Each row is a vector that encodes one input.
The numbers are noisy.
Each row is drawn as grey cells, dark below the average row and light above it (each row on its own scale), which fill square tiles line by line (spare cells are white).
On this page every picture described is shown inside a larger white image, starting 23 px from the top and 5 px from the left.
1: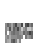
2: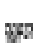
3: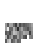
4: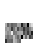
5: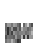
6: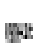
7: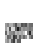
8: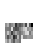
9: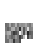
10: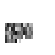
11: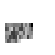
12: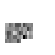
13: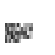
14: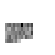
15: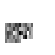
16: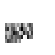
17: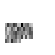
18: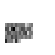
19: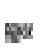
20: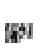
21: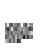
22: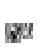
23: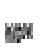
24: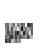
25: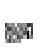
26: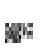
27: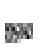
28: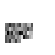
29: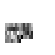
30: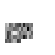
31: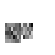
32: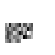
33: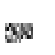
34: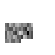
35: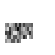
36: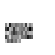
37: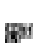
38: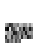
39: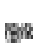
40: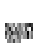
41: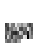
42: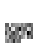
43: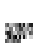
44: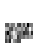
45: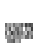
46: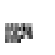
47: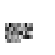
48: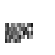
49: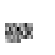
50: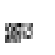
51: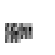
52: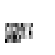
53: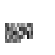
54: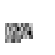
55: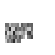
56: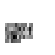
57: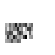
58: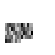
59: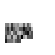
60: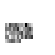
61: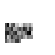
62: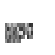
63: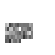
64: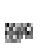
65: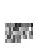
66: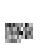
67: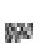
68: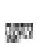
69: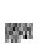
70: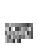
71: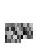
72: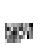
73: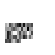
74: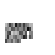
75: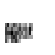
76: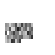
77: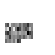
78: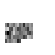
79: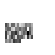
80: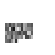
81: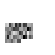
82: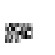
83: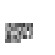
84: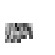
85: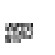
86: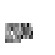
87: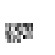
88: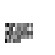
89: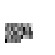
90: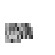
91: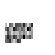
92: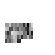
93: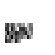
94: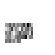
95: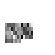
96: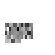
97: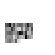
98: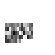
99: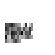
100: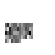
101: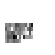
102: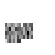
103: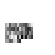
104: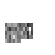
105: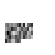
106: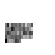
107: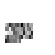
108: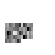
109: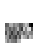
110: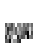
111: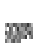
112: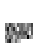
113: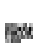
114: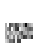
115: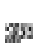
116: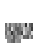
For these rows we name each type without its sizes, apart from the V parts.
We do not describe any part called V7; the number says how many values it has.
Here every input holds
a node of a tree, together with either four true/false values, or a value of V7.
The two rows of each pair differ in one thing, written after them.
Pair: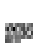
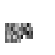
the node of the tree
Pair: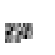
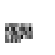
one of the four true/false values
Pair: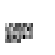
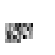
one of the four true/false values
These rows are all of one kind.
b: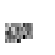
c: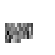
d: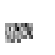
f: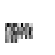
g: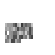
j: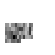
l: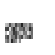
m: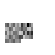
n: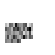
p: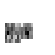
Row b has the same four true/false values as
c, d, f and p.
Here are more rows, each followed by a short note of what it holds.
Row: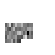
a node of a tree and a value of V7
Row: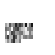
a node of a tree and a value of V7
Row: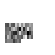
a node of a tree and a value of V7
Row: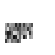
a node of a tree and four true/false values
